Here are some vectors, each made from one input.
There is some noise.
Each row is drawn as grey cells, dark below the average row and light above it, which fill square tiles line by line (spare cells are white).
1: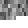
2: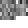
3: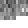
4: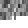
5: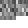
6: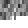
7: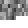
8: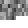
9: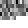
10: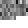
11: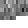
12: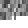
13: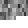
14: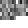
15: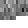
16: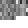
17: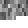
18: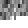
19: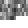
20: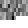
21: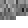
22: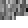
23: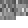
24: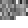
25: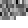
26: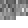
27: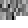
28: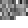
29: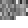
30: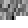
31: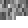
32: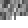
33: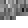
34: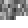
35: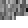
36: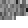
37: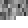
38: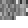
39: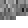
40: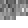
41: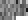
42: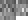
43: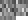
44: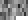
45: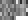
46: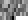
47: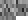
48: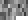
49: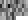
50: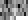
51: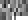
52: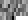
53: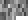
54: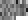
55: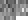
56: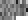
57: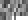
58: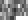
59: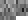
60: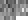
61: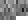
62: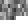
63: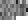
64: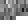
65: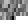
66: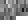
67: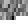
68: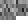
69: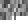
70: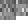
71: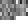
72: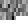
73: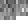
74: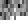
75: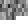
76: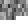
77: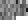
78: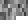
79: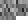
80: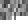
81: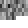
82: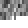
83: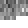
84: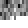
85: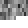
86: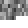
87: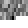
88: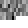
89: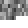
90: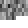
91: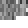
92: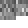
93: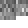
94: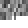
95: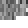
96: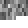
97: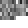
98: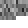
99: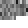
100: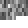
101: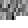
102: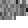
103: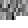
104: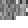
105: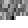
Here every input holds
three true/false values.
